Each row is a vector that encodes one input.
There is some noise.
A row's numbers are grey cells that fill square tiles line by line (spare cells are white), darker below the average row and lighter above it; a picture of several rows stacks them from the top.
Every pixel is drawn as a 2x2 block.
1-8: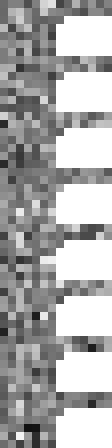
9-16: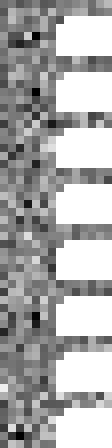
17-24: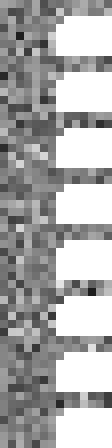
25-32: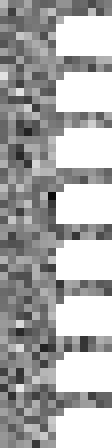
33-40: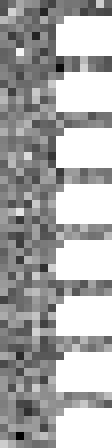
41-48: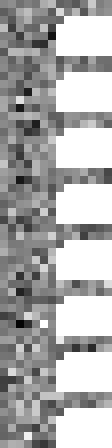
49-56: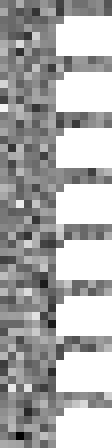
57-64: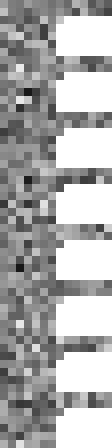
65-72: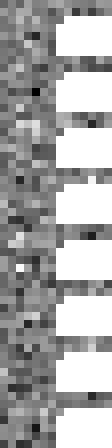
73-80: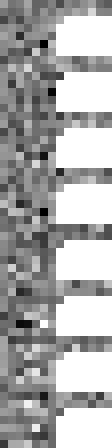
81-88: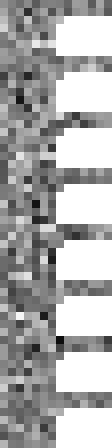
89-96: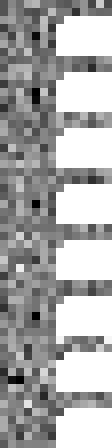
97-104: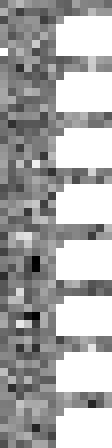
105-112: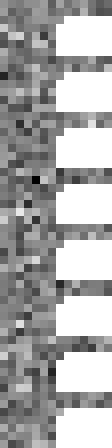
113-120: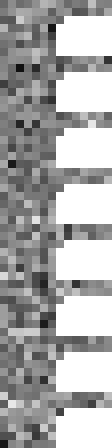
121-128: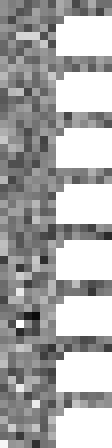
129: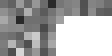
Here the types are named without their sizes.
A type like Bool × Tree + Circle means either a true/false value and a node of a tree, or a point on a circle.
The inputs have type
Label × (Label + Tree).
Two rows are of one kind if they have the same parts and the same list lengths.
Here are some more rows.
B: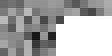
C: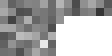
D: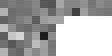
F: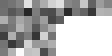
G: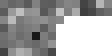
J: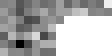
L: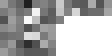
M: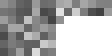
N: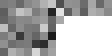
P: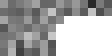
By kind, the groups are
B, F, G, N
C, D, J, L, M, P

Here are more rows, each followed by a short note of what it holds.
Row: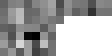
a label and a node of a tree
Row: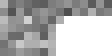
two labels
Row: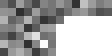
two labels
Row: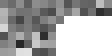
two labels
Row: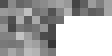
a label and a node of a tree
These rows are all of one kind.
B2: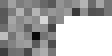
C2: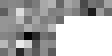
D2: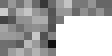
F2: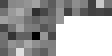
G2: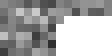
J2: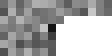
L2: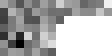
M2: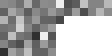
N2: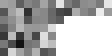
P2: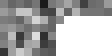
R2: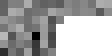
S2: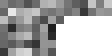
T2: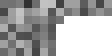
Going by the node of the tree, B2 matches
G2 and R2.
